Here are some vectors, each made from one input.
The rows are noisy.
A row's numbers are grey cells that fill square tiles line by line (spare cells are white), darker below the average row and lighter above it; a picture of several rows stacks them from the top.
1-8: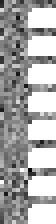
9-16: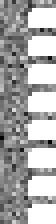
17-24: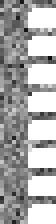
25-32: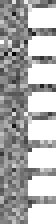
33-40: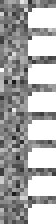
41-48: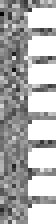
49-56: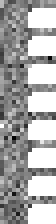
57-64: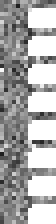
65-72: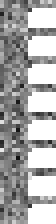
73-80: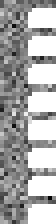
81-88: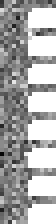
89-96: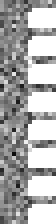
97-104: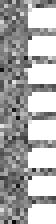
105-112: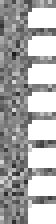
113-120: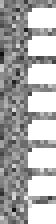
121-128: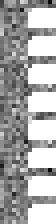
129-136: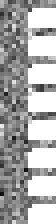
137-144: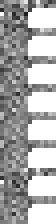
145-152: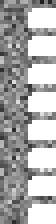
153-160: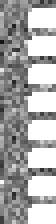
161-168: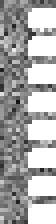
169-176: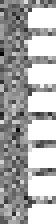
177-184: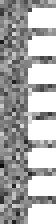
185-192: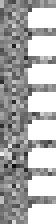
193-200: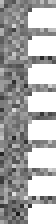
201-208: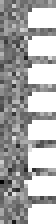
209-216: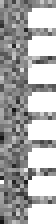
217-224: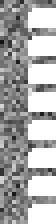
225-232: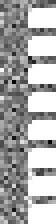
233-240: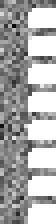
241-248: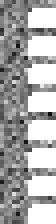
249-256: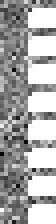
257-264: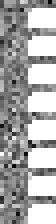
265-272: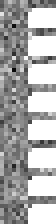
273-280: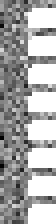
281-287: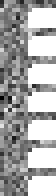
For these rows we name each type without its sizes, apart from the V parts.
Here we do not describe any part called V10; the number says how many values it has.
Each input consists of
either a node of a tree, or a true/false value and a value of V10.
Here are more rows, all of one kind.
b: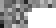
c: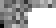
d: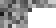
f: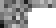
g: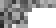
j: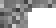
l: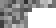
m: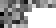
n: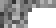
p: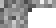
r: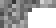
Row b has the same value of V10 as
c, f, g and m.
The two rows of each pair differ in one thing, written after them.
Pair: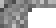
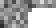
the value of V10
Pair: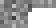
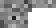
the true/false value
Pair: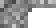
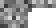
the true/false value
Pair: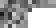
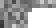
the value of V10
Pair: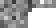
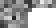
the true/false value
